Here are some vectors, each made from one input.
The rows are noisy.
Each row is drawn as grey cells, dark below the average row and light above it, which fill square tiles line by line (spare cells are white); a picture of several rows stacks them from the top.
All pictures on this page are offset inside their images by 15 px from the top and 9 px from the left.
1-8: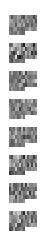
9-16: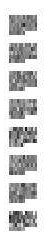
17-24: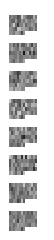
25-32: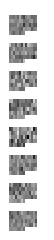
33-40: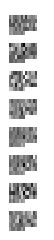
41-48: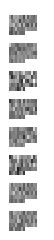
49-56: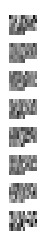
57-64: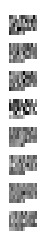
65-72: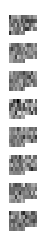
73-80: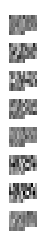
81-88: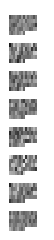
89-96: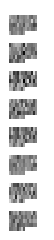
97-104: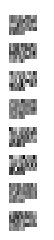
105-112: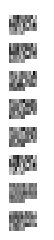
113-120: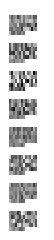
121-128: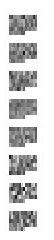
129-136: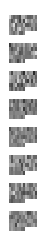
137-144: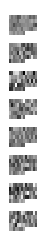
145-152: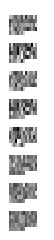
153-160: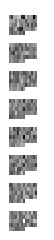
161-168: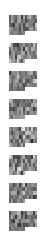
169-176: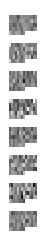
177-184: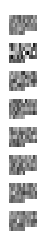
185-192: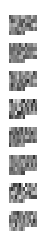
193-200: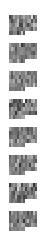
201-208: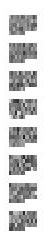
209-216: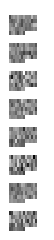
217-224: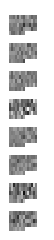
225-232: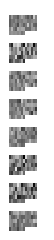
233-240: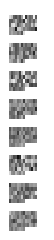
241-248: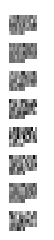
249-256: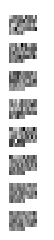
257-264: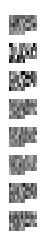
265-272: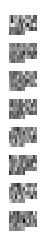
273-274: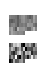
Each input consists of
a point on a 13-point circle, together with either a point on a 13-point circle, or a point on a 10-point line.
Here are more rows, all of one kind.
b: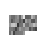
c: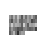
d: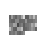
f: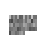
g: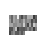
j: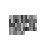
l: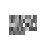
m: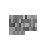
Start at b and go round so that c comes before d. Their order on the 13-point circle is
b, c, f, m, j, g, l, d.
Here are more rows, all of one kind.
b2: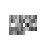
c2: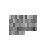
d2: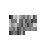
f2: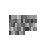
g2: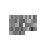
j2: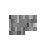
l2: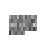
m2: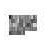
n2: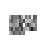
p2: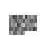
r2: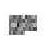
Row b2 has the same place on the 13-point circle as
l2, m2 and r2.
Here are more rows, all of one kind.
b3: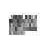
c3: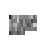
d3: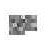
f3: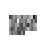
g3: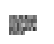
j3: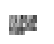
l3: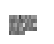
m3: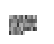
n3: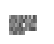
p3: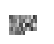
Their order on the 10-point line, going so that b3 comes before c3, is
j3, m3, b3, g3, n3, l3, d3, p3, c3, f3.
